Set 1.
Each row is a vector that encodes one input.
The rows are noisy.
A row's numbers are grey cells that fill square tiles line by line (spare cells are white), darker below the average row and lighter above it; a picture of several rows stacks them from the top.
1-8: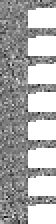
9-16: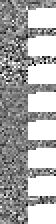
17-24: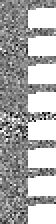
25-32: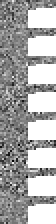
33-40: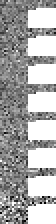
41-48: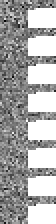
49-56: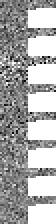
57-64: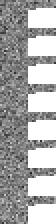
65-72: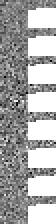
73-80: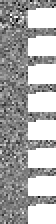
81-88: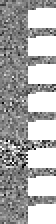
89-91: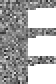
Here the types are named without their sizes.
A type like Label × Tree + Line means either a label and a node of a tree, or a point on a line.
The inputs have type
List(Line).
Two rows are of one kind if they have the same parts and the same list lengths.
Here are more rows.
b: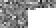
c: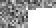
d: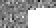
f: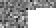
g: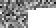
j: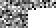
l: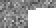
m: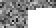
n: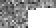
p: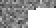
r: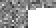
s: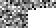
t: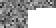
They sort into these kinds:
b, f, g, m, t
c, d, l, n, p, r
j, s

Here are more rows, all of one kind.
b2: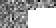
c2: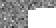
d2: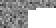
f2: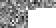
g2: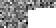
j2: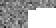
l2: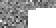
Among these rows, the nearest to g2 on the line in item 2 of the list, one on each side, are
b2 and c2.
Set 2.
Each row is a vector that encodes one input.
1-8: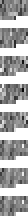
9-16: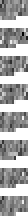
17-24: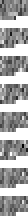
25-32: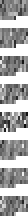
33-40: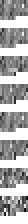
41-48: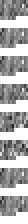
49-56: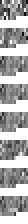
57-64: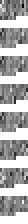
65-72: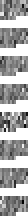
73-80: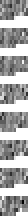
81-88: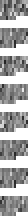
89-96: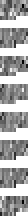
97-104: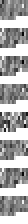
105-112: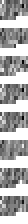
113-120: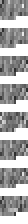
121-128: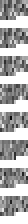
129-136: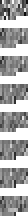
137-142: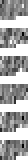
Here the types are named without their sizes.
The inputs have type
List(Line).
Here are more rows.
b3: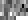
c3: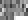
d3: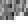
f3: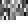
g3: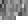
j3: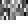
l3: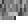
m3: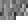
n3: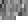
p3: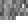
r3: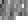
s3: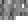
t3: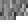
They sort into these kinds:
b3, c3, d3
f3, j3
g3, l3, m3, n3, p3, r3, s3, t3

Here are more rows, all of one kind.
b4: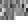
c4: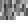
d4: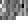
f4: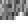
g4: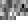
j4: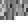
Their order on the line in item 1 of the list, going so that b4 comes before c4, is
d4, f4, j4, b4, c4, g4.
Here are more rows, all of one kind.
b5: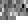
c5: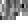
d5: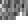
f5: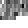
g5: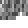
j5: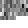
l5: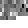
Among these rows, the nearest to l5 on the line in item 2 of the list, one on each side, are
b5 and j5.
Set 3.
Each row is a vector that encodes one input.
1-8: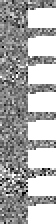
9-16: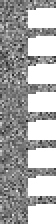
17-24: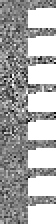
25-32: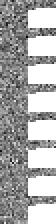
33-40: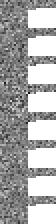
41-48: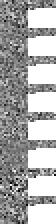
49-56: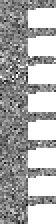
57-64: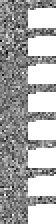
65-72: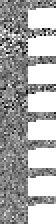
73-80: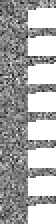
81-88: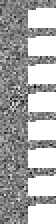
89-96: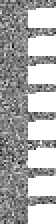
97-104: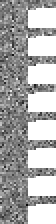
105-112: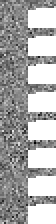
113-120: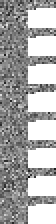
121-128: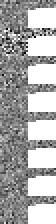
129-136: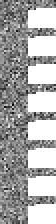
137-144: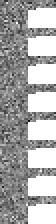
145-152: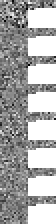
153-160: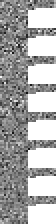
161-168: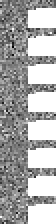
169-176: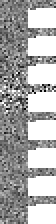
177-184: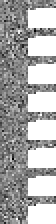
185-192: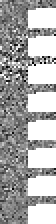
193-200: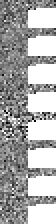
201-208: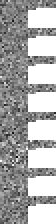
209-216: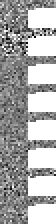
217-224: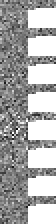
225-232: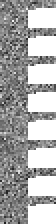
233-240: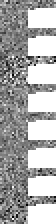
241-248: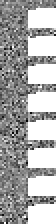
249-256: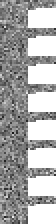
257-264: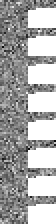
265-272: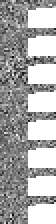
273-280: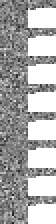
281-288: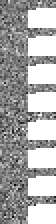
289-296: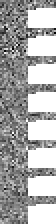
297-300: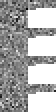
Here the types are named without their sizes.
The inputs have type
List(Line).
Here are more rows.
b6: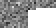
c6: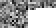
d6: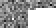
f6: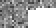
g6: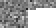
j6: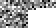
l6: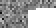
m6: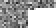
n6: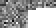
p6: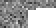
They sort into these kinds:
b6, f6, l6, n6, p6
c6, d6, g6, m6
j6

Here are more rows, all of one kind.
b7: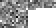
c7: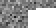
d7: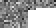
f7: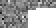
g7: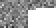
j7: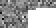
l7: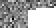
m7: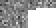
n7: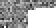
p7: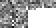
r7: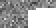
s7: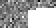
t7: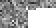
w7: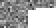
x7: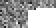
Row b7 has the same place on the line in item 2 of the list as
f7, g7, j7 and s7.
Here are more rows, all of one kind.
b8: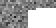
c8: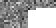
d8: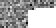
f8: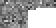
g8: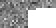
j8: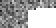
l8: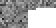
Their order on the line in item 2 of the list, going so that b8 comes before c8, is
f8, l8, j8, b8, g8, c8, d8.
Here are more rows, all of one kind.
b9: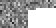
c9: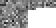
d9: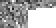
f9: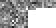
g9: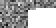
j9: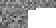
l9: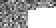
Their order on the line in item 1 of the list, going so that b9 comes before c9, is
d9, f9, l9, b9, c9, j9, g9.
